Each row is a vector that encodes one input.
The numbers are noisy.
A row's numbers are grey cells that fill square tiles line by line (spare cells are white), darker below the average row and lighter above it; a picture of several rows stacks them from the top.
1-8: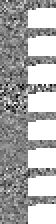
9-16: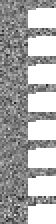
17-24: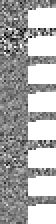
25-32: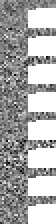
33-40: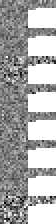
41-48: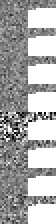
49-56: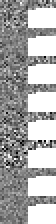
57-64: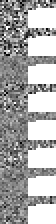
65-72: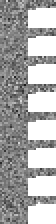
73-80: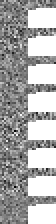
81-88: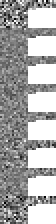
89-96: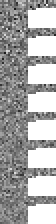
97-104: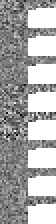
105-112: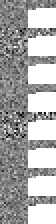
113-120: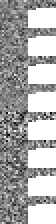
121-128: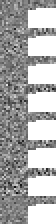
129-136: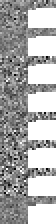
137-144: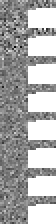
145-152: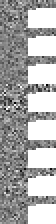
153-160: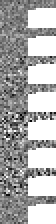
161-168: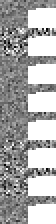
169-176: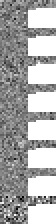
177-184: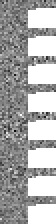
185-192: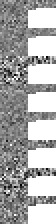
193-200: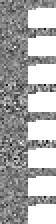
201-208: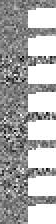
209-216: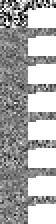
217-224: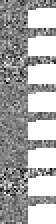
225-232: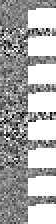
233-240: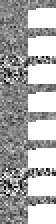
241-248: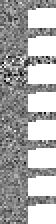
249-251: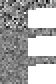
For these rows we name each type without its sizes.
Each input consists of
four true/false values, together with either a point on each of two circles, or a point on a line.
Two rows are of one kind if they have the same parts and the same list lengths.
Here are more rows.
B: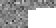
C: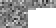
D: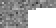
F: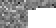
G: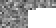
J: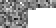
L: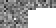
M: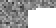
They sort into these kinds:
B, C, D, G, M
F, J, L

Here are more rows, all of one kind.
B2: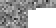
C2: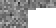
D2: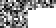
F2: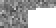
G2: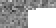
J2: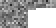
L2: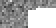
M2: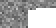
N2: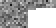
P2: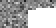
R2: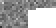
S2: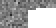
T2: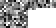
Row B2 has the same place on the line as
F2, J2, N2 and R2.
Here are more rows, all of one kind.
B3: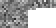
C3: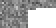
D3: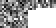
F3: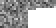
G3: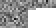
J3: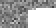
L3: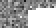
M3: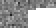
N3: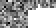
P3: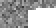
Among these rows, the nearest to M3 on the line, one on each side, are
D3 and F3.
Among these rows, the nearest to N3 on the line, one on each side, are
C3 and G3.
